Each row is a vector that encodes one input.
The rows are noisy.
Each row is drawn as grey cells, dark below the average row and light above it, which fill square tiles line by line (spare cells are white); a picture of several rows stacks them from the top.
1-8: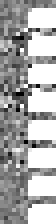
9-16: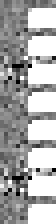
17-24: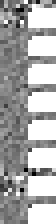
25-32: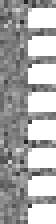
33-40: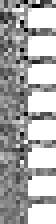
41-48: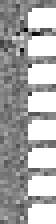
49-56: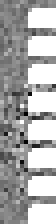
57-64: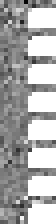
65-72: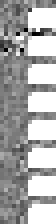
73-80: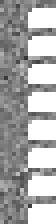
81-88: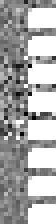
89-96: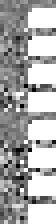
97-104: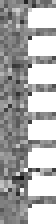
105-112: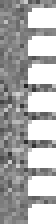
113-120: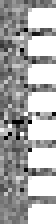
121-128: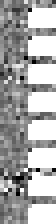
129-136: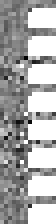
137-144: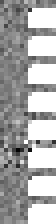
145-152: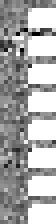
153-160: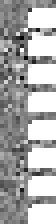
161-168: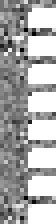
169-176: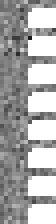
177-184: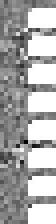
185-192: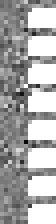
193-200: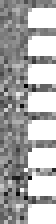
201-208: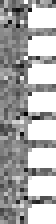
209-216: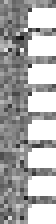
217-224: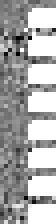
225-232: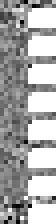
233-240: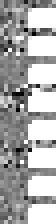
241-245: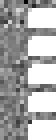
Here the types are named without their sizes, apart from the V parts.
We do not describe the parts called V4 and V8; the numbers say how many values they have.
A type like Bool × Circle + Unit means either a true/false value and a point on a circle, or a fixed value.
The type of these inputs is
Bool × (Line + V8) × (Tree + V4).
